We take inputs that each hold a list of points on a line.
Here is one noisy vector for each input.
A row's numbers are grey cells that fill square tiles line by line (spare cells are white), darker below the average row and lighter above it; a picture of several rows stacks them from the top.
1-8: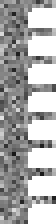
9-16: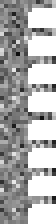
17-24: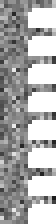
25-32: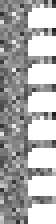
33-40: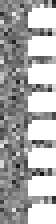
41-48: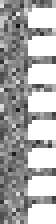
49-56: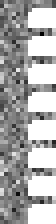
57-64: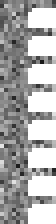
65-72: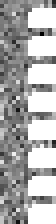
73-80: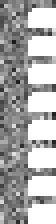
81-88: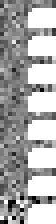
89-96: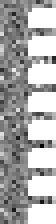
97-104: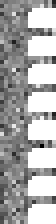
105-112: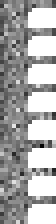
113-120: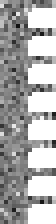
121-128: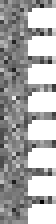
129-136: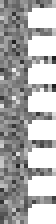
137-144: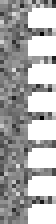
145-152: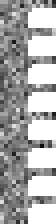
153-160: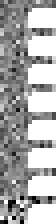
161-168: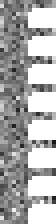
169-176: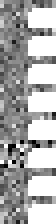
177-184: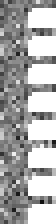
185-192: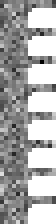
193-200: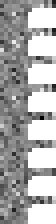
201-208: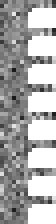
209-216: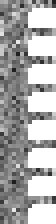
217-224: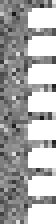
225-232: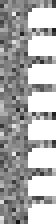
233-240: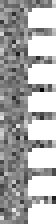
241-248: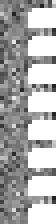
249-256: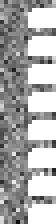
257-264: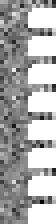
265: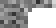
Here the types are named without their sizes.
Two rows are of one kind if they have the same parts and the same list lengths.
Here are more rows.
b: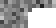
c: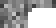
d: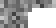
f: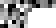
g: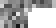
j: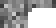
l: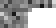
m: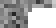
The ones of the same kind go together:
b, d, g, l, m
c, j
f

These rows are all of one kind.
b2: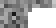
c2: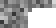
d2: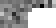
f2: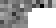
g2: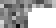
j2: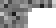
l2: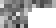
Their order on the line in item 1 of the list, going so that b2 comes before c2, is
l2, g2, b2, c2, f2, d2, j2.
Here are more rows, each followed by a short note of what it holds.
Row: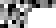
the empty list
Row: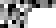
the empty list
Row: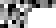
the empty list
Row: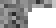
a list of two items
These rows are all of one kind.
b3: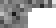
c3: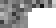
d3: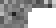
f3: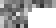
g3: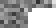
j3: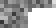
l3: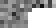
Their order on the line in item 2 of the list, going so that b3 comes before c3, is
d3, g3, b3, j3, c3, f3, l3.
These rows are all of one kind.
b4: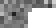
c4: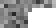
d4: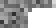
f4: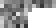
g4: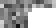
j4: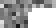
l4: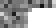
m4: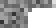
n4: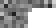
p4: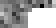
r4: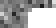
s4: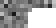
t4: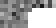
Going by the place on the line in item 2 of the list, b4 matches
c4, j4, n4 and s4.
